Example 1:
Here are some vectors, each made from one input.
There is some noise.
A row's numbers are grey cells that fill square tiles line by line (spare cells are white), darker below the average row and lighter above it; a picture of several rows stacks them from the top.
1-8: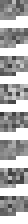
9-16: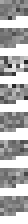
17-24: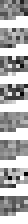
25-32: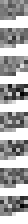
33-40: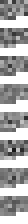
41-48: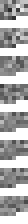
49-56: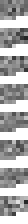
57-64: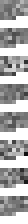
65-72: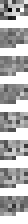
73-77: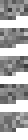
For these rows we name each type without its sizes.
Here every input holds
either a label, or a point on each of two lines.
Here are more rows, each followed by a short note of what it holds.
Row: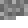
a label
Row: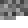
a point on each of two lines
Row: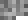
a label
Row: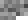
a label
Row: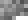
a point on each of two lines
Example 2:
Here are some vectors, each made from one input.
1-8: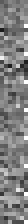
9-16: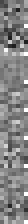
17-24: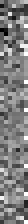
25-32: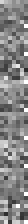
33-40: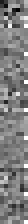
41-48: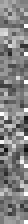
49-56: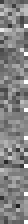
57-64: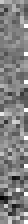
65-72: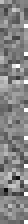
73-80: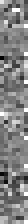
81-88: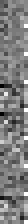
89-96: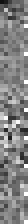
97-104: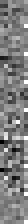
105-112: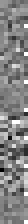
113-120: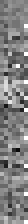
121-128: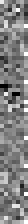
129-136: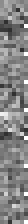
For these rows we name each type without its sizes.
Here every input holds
either a point on a circle, or three true/false values.
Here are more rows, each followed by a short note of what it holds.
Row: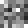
a point on a circle
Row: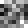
three true/false values
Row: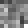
a point on a circle
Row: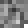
a point on a circle
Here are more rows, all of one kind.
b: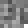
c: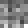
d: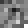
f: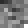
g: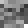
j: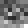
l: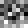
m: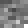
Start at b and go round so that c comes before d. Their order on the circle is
b, g, j, f, l, m, c, d.
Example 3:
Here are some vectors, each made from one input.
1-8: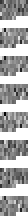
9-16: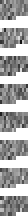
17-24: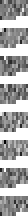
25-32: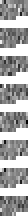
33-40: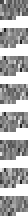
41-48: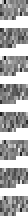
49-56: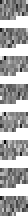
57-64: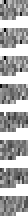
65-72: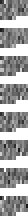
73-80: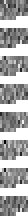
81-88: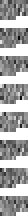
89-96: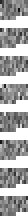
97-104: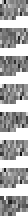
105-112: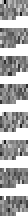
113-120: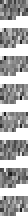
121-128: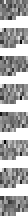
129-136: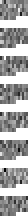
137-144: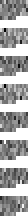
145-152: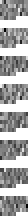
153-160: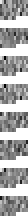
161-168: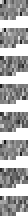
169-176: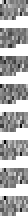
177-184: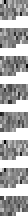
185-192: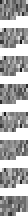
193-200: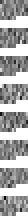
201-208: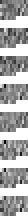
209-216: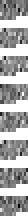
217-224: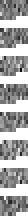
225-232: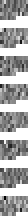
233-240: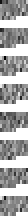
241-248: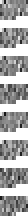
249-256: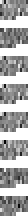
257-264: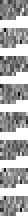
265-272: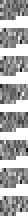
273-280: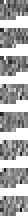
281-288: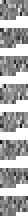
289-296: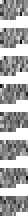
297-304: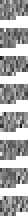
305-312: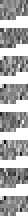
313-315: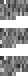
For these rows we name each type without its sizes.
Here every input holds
a label, together with either a fixed value, or a node of a tree.
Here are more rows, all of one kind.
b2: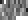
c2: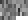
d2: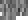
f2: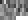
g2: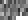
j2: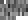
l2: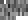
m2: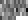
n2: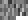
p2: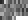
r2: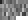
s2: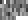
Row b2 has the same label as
g2, m2 and p2.
